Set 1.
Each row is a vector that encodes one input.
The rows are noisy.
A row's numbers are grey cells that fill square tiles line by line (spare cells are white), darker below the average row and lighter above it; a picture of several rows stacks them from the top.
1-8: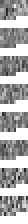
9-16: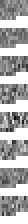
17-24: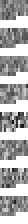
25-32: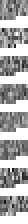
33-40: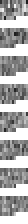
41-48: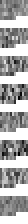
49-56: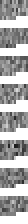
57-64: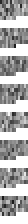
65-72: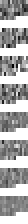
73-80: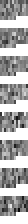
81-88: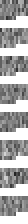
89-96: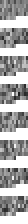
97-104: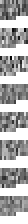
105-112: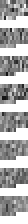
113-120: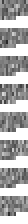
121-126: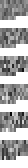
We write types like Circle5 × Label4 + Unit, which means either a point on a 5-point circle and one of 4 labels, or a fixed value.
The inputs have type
Tree12 + Unit.
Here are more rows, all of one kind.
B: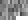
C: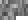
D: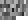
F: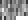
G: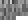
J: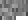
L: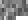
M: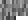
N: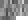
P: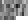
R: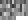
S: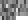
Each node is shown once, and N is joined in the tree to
C and L.
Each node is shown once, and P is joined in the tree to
L and R.
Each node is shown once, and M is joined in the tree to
F and J.
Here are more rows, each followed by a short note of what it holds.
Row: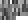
a node of a 12-node tree
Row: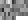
a fixed value
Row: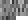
a node of a 12-node tree
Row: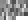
a fixed value
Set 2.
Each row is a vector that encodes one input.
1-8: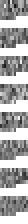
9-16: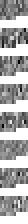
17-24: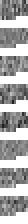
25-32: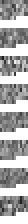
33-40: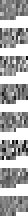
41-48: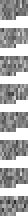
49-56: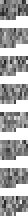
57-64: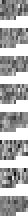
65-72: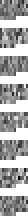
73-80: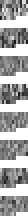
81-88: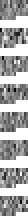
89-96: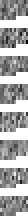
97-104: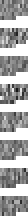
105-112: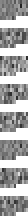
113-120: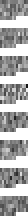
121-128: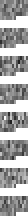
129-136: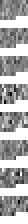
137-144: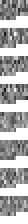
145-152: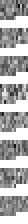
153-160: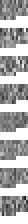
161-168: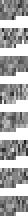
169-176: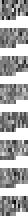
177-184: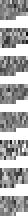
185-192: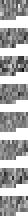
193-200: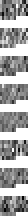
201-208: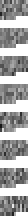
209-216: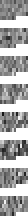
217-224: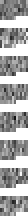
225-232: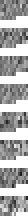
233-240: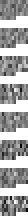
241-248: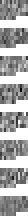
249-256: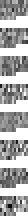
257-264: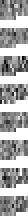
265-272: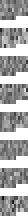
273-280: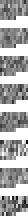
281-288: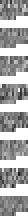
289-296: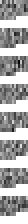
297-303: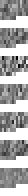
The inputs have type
Tree9.
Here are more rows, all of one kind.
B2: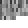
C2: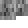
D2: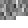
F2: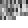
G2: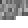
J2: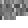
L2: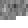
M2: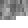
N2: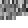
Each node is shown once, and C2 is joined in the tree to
J2.
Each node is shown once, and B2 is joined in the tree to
G2 and M2.
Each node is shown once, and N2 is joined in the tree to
D2 and L2.
